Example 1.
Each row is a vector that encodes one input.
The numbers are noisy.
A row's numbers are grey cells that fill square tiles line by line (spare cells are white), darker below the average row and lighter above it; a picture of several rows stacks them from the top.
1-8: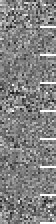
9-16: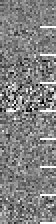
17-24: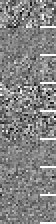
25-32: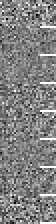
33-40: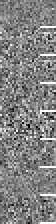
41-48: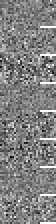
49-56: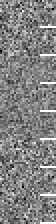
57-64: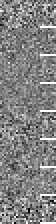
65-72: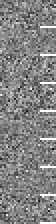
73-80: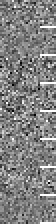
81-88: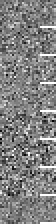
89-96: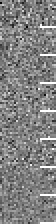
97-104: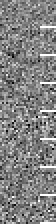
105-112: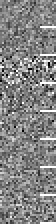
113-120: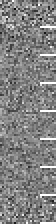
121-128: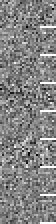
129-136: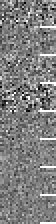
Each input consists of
either a point on a 12-point line, or a node of an 11-node tree.
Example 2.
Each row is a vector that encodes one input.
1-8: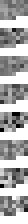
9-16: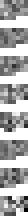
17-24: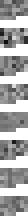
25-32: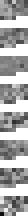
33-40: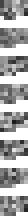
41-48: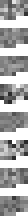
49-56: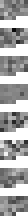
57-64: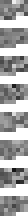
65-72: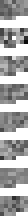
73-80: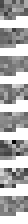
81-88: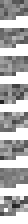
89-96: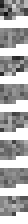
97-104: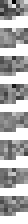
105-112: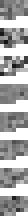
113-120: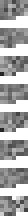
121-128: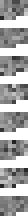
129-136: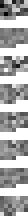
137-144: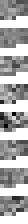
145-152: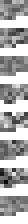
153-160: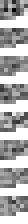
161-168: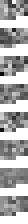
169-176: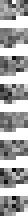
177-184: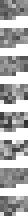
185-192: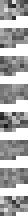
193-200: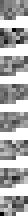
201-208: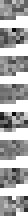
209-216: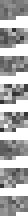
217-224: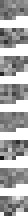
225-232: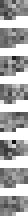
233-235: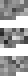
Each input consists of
a point on an 11-point circle and a point on an 8-point line.
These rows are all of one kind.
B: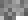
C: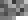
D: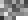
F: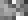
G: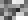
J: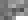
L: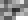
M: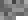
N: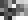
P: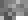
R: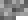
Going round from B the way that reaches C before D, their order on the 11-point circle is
B, P, F, J, C, R, N, D, G, L, M.
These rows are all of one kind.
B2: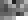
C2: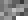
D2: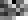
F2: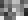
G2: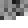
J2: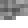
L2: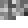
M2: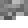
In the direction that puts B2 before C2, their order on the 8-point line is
F2, B2, C2, D2, L2, G2, M2, J2.
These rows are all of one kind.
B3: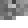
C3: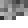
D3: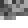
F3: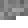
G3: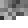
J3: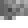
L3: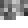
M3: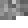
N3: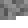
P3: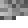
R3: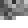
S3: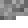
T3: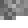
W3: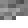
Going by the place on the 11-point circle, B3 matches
C3, F3, P3 and T3.
